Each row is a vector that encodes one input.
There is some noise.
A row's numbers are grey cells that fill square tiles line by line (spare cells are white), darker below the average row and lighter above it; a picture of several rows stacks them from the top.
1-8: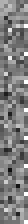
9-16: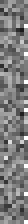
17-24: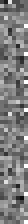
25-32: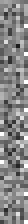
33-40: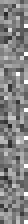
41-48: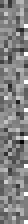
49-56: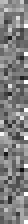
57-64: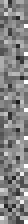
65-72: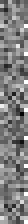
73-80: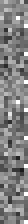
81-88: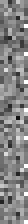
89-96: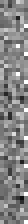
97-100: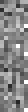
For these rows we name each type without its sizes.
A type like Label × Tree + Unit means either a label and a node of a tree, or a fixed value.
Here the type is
Line + List(Circle).
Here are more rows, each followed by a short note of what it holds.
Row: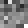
a list of two items
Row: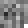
a list of one item
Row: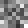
the empty list
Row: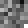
a list of one item
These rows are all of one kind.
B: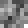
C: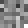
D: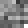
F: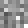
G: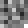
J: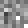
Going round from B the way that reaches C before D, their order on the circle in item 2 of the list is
B, F, C, J, D, G.
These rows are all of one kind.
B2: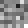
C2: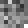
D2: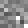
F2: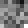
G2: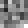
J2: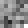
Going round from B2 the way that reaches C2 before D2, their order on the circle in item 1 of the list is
B2, G2, C2, F2, J2, D2.
